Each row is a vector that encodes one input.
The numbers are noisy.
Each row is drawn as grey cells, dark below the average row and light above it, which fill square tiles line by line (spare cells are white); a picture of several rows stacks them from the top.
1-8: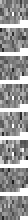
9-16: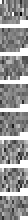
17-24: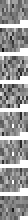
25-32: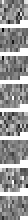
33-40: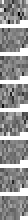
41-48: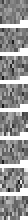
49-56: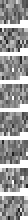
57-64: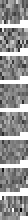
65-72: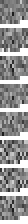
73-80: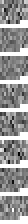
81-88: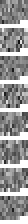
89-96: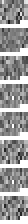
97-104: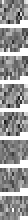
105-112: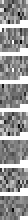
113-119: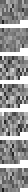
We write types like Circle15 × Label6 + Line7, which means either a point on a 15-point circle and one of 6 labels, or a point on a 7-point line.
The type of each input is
Label5 + Line4 × (Tree11 + Unit).
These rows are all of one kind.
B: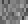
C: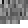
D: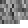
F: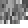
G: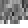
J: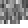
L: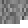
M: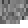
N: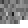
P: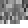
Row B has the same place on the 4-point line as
L, M and N.
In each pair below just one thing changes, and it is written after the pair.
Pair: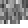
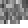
the node of the tree
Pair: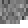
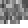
the place on the 4-point line
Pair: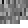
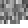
the place on the 4-point line
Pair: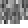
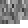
the place on the 4-point line
